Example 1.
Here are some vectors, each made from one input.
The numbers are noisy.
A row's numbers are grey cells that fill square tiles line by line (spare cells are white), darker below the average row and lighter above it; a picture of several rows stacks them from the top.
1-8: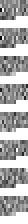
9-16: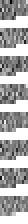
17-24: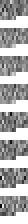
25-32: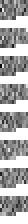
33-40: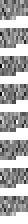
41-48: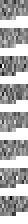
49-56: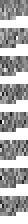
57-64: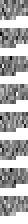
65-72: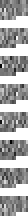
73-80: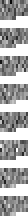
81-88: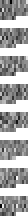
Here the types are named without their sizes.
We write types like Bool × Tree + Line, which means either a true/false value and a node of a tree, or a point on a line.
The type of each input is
Bool × Bool × Bool + Line.
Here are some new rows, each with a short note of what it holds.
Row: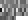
three true/false values
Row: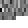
three true/false values
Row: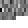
three true/false values
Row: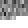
a point on a line
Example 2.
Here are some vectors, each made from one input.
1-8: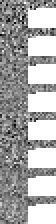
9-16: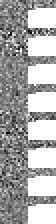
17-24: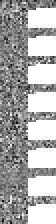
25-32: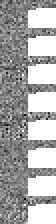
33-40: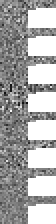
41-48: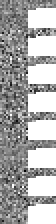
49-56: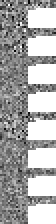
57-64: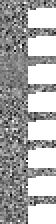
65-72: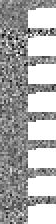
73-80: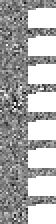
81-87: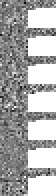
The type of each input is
Circle10 × Line5.
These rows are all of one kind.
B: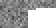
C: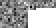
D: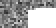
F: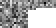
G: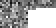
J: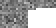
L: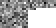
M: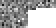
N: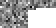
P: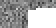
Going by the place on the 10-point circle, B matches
C, F, G and L.
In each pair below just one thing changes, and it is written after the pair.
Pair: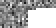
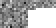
the place on the 10-point circle
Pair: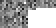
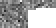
the place on the 5-point line
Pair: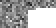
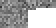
the place on the 5-point line
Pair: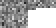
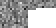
the place on the 10-point circle
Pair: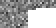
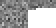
the place on the 5-point line
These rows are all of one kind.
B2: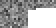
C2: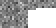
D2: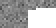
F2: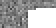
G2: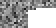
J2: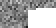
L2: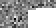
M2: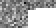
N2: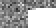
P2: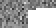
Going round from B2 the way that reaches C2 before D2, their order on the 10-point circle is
B2, F2, J2, C2, G2, N2, L2, M2, P2, D2.
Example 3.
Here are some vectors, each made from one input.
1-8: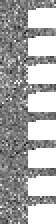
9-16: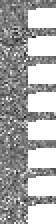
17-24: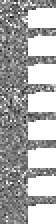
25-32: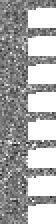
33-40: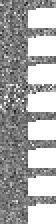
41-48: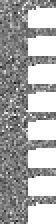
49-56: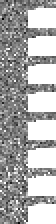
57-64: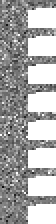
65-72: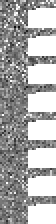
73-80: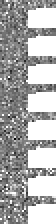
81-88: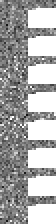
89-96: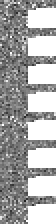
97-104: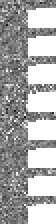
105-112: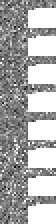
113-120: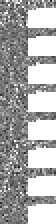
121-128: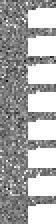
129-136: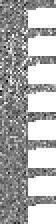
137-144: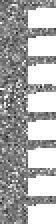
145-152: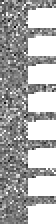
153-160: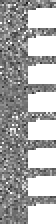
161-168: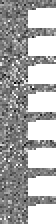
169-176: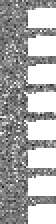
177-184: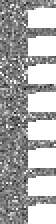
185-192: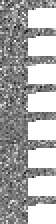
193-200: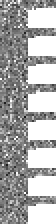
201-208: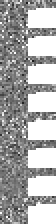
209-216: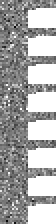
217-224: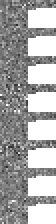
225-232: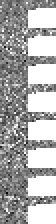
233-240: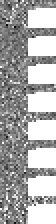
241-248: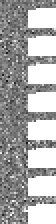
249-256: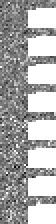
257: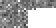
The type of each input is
(Circle10 + Unit) × Line19.
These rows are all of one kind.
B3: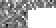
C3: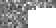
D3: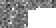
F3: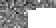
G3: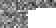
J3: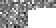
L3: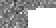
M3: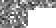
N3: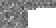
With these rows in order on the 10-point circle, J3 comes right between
B3 and D3.
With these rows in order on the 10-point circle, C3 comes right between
L3 and M3.
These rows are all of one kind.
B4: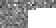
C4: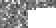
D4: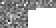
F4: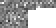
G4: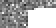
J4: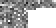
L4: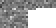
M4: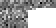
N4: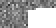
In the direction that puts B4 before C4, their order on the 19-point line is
B4, C4, F4, D4, L4, J4, N4, G4, M4.
